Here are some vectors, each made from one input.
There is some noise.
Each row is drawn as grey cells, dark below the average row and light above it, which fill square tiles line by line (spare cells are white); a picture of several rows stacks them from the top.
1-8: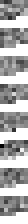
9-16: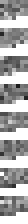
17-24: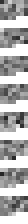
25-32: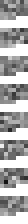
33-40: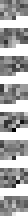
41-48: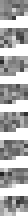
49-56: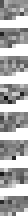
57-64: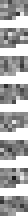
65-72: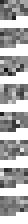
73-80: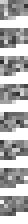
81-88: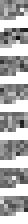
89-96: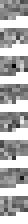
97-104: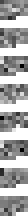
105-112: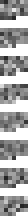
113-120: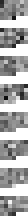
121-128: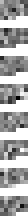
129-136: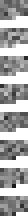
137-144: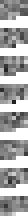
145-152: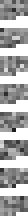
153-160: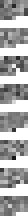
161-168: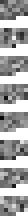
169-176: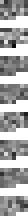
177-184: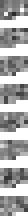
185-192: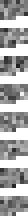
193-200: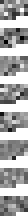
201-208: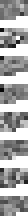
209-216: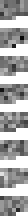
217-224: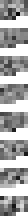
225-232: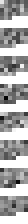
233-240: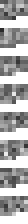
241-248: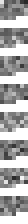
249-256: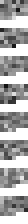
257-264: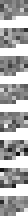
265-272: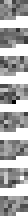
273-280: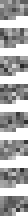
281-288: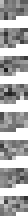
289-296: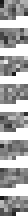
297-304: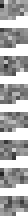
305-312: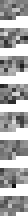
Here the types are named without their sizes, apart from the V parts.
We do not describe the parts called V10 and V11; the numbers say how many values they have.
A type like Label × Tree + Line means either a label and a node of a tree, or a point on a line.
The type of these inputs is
List(Circle) + V10 × V11.
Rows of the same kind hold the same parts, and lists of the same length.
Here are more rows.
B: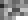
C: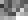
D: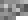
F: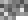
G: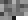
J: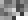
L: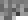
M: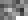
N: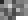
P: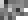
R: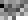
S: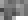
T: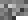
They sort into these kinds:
B, M, R
C, D, F, J
G, L
N, P, S
T

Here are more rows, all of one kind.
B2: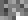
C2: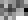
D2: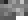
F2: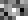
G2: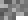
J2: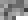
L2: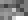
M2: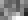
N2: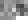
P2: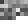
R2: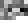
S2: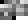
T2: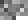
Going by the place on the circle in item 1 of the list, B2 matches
G2 and T2.
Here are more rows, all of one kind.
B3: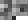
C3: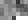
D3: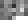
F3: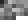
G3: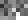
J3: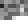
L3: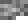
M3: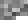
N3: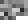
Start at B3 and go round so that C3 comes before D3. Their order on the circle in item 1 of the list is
B3, C3, M3, N3, L3, J3, D3, F3, G3.
